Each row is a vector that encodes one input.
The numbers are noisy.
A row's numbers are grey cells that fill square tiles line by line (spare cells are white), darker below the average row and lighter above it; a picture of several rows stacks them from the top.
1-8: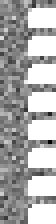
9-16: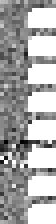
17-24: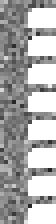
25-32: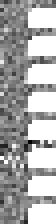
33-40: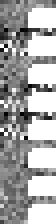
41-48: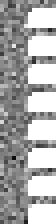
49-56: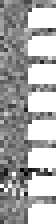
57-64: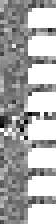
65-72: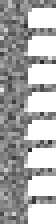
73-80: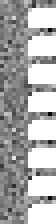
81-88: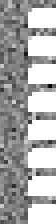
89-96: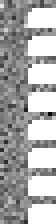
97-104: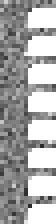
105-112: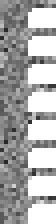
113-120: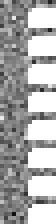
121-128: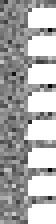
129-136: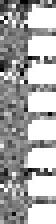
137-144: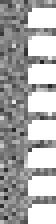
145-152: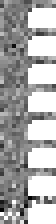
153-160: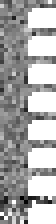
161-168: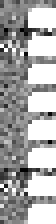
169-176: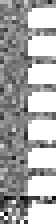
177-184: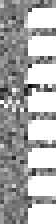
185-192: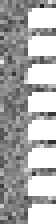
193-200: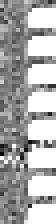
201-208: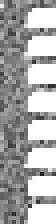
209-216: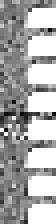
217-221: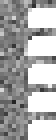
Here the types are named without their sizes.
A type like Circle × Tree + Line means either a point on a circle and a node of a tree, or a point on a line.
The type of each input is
Bool × Bool × Bool × Bool × Bool + Line.
